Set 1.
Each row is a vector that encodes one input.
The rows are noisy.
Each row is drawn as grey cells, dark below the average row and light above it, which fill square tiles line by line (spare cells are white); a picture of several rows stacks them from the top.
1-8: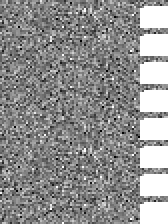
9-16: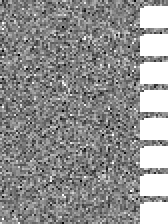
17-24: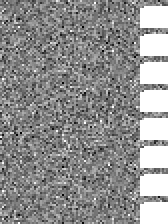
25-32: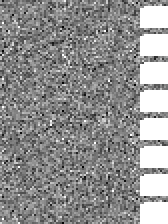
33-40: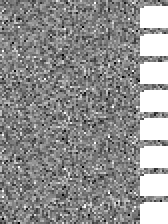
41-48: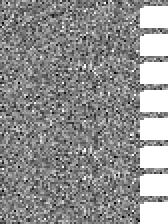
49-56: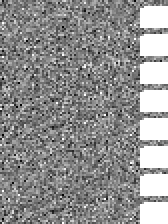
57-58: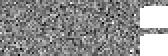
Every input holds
either a point on a 6-point line, or a point on an 8-point line.
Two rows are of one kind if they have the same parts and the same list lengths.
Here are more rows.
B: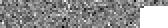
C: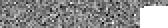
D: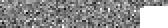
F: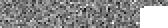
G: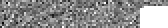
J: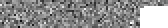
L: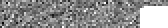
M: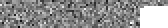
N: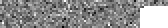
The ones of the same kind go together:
B, C, F, N
D, G, J, L, M

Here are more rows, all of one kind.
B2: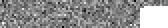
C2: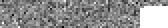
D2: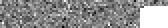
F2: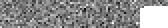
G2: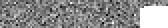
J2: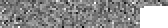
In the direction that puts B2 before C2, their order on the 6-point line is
D2, B2, C2, J2, F2, G2.
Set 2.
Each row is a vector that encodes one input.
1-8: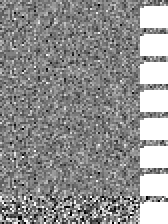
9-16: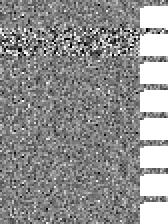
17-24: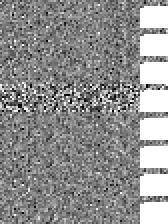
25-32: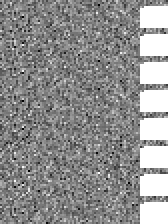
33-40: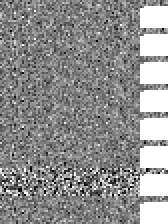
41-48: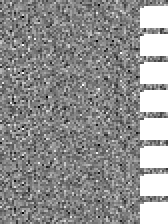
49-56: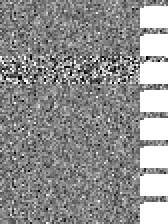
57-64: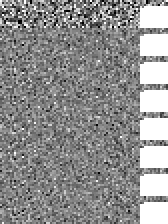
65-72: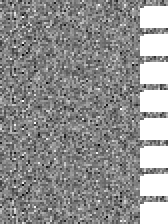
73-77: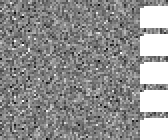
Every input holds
a list of up to two points on a 10-point circle.
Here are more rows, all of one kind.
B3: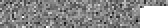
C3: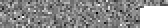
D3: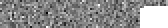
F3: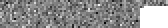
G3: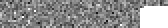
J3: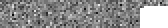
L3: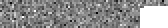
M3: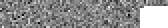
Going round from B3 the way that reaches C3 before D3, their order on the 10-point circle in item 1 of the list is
B3, M3, C3, G3, L3, D3, J3, F3.
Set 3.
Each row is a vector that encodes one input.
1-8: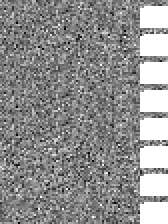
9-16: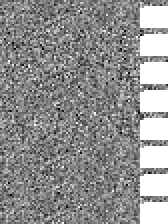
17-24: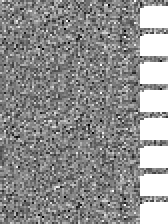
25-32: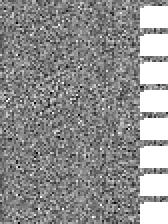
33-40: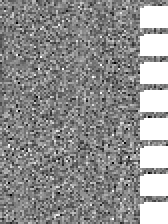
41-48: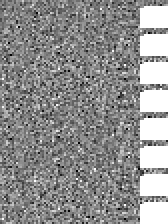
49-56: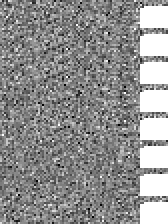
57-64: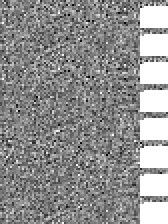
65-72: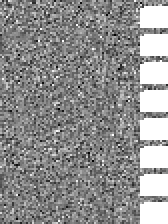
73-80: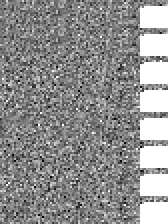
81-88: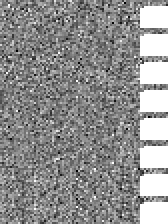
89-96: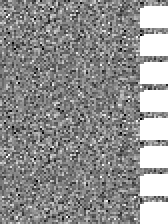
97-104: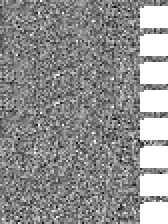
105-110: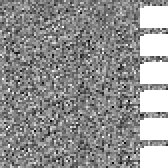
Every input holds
either a point on a 10-point circle, or a point on a 9-point line.
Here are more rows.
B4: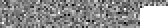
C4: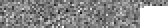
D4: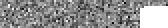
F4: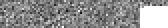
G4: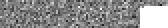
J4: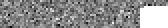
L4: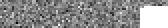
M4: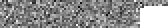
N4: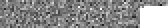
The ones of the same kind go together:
B4, D4, M4
C4, F4, G4, J4, L4, N4

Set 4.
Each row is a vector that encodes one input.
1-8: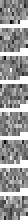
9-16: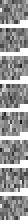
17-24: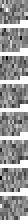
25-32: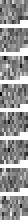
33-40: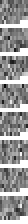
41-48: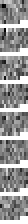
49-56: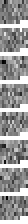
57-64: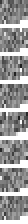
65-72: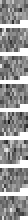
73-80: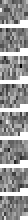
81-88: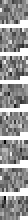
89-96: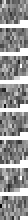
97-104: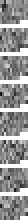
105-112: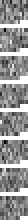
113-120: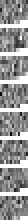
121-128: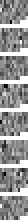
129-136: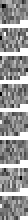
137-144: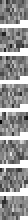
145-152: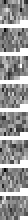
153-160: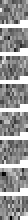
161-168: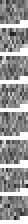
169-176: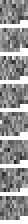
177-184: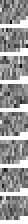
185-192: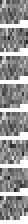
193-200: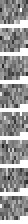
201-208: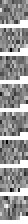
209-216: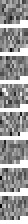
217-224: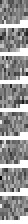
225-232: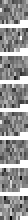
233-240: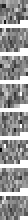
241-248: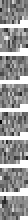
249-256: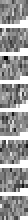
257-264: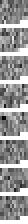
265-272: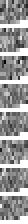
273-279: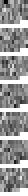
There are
2 kinds of row.
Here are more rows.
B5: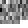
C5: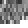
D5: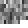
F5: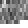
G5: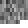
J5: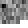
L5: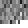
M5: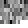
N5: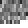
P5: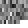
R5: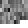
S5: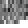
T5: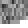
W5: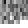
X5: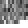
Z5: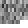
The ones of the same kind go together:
B5, D5, J5, L5, M5, P5, T5, W5, Z5
C5, F5, G5, N5, R5, S5, X5

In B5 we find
one of 8 labels and a node of a 19-node tree.
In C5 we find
one of 8 labels.
